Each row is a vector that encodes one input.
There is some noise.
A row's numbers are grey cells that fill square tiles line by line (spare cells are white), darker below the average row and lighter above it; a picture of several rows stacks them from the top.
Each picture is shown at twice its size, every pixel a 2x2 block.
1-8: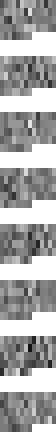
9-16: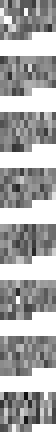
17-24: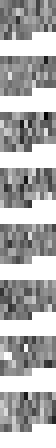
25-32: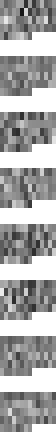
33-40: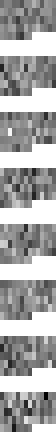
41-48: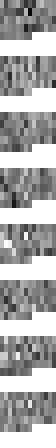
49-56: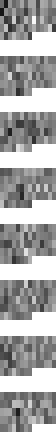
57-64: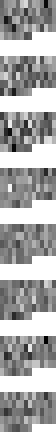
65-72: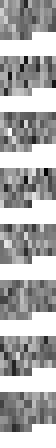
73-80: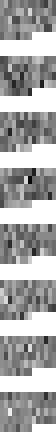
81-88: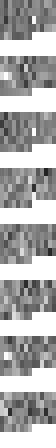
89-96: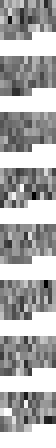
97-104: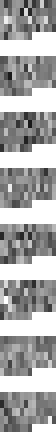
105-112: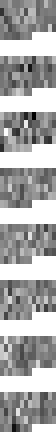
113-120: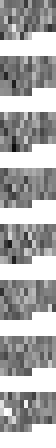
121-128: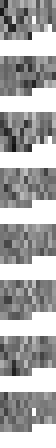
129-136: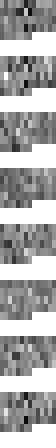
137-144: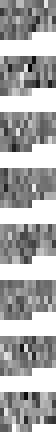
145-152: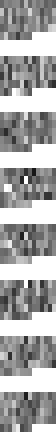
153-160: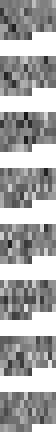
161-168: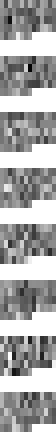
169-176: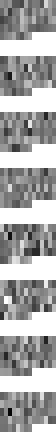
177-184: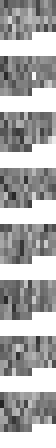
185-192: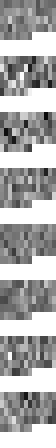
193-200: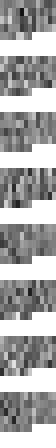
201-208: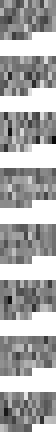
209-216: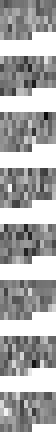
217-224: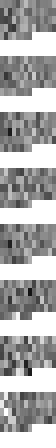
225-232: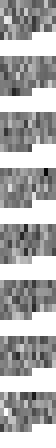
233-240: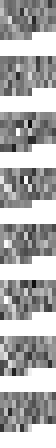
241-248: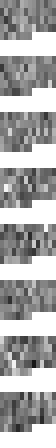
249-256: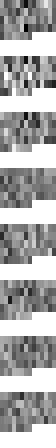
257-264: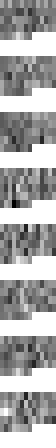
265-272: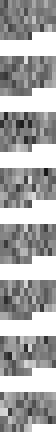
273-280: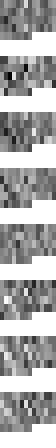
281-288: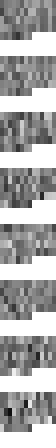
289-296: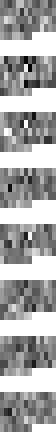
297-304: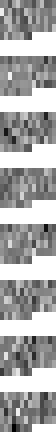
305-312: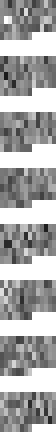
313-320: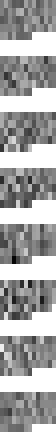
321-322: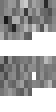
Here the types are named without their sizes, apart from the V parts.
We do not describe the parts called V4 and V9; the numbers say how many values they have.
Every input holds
a point on a line, together with either a true/false value and a value of V4, or a value of V9.
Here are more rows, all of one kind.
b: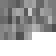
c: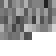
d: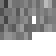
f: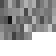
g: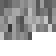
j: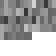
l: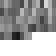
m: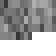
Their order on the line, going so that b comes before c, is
l, m, d, f, b, j, c, g.
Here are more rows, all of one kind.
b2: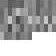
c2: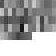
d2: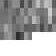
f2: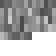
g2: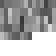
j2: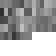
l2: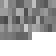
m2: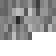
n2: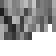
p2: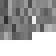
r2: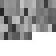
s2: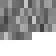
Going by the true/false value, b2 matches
c2, j2, l2 and n2.
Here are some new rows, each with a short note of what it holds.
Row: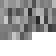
a point on a line and a value of V9
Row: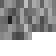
a point on a line, a true/false value and a value of V4
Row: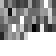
a point on a line and a value of V9
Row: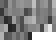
a point on a line, a true/false value and a value of V4
